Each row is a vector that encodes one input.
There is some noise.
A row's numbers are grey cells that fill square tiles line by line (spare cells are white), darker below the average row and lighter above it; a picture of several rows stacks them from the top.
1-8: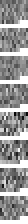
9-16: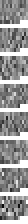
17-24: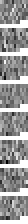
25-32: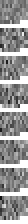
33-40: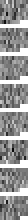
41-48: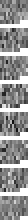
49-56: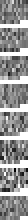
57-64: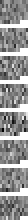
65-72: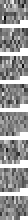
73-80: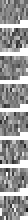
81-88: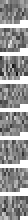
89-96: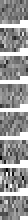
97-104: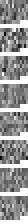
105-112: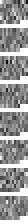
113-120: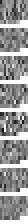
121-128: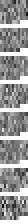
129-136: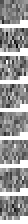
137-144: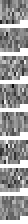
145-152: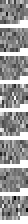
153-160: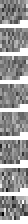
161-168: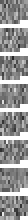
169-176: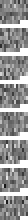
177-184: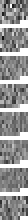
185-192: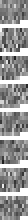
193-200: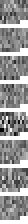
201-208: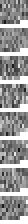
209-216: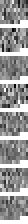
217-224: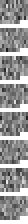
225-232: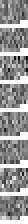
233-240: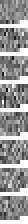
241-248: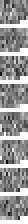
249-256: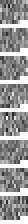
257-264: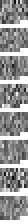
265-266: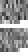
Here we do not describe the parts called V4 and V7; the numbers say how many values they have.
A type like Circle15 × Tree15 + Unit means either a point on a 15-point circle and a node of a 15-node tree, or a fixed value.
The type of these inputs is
Bool × Bool × Bool + (Line10 + V7) × V4 + Line16.
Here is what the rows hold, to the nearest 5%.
About 30% of them hold a point on a 16-point line. About 35% of them hold three true/false values. The rest hold a value of V4, together with either a point on a 10-point line, or a value of V7.
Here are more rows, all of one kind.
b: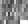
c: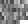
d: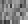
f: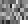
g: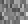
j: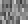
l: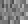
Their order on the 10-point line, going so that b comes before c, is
b, j, l, d, f, g, c.
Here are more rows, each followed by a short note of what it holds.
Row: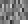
three true/false values
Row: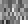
a point on a 10-point line and a value of V4
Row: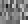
a value of V4 and a value of V7
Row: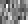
three true/false values
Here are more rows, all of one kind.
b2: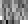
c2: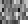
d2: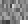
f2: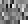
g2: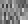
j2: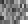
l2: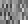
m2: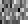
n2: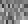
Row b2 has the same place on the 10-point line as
g2 and j2.
